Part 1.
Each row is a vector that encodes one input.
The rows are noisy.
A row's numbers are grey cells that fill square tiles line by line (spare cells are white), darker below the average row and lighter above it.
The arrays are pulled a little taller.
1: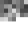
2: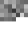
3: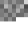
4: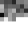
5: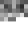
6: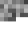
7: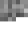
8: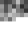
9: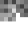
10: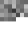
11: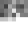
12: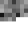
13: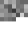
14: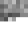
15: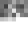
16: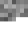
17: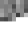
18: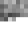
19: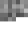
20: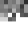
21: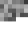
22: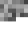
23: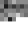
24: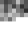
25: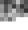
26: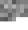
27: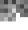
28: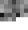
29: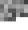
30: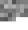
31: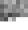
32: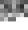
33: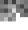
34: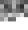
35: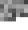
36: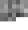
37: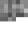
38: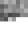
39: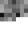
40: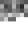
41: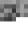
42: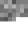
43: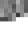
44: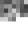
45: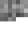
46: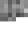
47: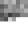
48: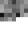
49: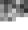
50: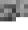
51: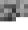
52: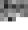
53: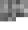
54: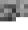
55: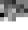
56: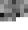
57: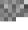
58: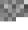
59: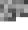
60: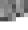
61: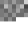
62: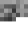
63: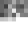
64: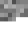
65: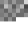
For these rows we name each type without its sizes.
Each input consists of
a label and a true/false value.
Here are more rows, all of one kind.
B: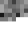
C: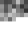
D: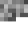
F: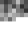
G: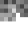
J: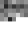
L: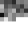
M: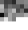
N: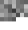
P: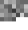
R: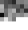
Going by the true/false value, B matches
D, N and P.
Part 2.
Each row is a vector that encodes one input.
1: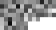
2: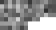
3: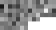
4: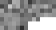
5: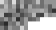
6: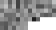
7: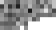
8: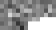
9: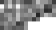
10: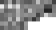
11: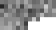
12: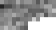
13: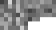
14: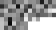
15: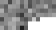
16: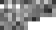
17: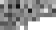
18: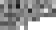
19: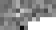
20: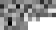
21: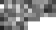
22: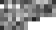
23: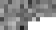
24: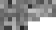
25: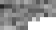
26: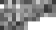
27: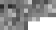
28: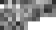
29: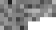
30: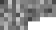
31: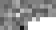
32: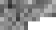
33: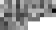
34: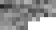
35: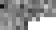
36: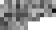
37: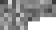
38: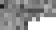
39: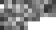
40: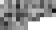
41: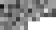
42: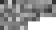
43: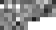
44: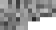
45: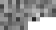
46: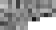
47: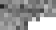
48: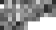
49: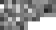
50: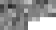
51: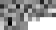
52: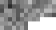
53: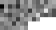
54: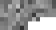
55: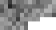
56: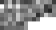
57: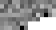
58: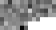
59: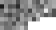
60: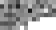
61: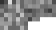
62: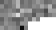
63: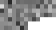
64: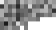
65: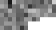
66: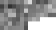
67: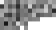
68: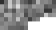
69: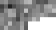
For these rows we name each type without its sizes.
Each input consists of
a list of points on a line.
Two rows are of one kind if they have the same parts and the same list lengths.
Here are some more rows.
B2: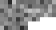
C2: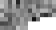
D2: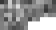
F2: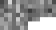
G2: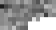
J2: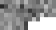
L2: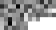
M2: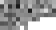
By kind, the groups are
B2, C2, D2
F2, G2, J2, M2
L2

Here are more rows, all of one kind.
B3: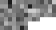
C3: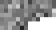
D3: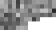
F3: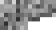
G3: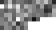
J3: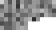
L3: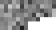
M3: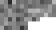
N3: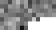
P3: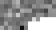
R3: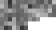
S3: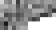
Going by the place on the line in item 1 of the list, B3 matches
M3 and R3.
